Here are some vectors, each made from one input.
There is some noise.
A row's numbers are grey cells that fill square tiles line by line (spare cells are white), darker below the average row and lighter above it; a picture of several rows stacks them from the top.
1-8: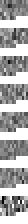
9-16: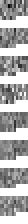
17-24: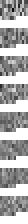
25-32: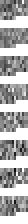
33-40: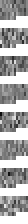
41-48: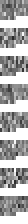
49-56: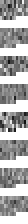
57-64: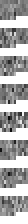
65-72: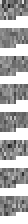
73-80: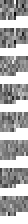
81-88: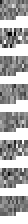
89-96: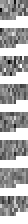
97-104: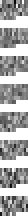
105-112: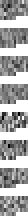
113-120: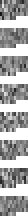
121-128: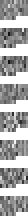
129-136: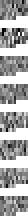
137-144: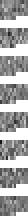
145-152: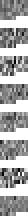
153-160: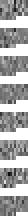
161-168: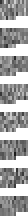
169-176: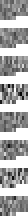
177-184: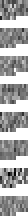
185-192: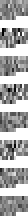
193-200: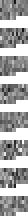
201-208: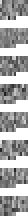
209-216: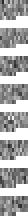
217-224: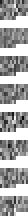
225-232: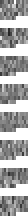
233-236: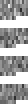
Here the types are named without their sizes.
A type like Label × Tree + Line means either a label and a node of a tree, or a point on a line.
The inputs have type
List(Line).
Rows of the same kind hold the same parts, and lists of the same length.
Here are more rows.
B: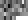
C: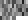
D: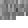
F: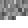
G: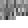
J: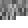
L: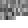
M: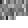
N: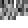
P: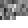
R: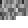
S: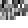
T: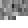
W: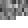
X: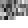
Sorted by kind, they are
B, X
C, J, M, P, R, W
D, F, G, L, N, T
S

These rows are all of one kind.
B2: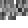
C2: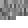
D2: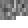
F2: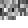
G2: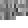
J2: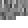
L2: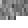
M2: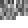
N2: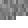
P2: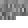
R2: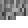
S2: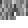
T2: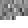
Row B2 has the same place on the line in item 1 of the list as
S2 and T2.
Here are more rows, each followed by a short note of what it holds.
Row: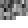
a list of one item
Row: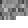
a list of two items
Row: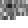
a list of one item
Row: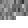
a list of two items
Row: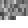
a list of three items
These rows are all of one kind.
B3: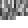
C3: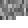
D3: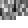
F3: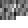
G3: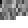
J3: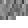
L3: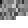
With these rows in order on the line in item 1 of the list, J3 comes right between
C3 and D3.
